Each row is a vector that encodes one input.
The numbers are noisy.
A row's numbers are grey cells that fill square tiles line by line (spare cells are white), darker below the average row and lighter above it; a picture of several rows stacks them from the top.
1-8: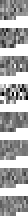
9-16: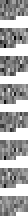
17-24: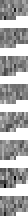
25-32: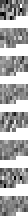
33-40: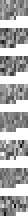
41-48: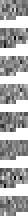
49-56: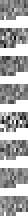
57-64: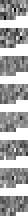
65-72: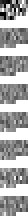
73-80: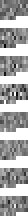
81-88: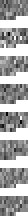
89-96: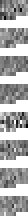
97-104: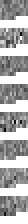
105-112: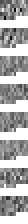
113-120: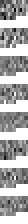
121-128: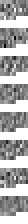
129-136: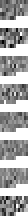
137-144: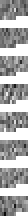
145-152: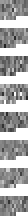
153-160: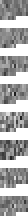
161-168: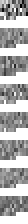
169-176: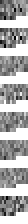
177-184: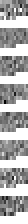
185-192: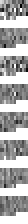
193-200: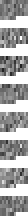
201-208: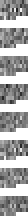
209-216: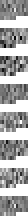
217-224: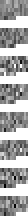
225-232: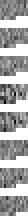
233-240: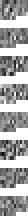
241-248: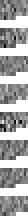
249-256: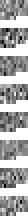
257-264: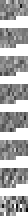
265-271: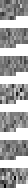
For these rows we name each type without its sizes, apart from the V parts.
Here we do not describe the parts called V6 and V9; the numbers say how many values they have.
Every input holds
either a point on a circle and a value of V6, or a fixed value, or a label and a value of V9.
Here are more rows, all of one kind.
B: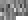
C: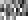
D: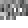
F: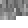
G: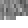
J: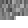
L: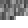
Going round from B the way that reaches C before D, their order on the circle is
B, J, G, C, F, L, D.
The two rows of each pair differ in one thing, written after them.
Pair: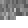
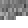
the value of V6
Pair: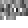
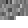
the place on the circle
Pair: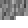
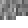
the place on the circle
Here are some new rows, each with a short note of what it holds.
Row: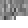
a label and a value of V9
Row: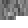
a point on a circle and a value of V6
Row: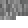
a point on a circle and a value of V6
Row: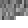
a point on a circle and a value of V6
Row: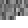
a point on a circle and a value of V6
